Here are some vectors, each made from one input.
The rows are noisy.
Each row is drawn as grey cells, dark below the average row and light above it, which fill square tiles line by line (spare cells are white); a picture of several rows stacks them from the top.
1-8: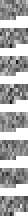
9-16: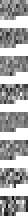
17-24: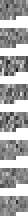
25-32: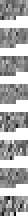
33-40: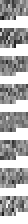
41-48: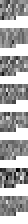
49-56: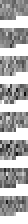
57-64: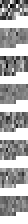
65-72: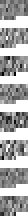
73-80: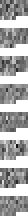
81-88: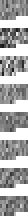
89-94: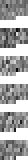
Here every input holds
either a fixed value, or four true/false values.
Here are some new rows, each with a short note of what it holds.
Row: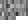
a fixed value
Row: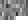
a fixed value
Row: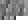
four true/false values
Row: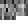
four true/false values
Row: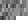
four true/false values
